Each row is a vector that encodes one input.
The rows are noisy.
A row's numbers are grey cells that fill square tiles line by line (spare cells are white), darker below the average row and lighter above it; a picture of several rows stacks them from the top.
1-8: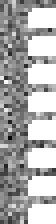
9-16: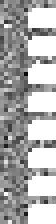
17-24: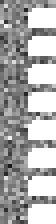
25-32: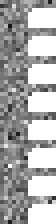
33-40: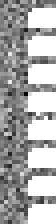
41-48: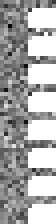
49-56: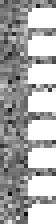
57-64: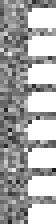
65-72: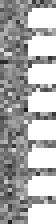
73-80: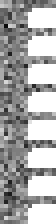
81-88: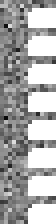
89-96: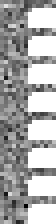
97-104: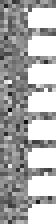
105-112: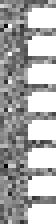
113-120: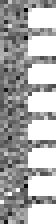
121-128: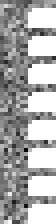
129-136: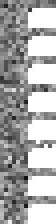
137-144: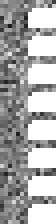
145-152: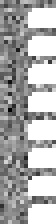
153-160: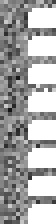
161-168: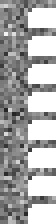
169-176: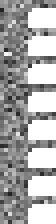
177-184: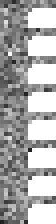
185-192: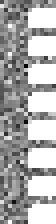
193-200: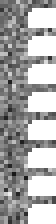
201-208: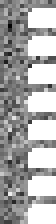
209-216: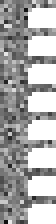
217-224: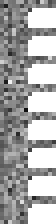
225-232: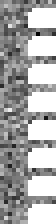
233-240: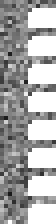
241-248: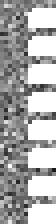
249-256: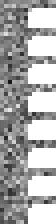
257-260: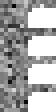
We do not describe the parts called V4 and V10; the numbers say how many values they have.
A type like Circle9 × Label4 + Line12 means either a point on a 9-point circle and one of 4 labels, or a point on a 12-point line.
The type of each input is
Circle6 × (Circle8 + V10) × V4.
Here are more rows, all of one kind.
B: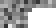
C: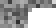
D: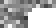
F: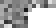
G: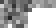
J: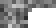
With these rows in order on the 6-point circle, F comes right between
C and D.
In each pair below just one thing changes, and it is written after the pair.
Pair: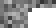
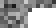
the value of V4
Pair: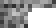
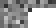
the value of V10
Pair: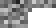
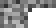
the place on the 6-point circle
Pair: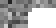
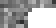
the place on the 6-point circle
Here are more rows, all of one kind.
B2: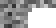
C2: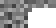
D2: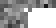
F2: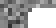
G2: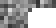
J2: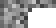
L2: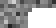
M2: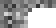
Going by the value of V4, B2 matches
G2 and L2.
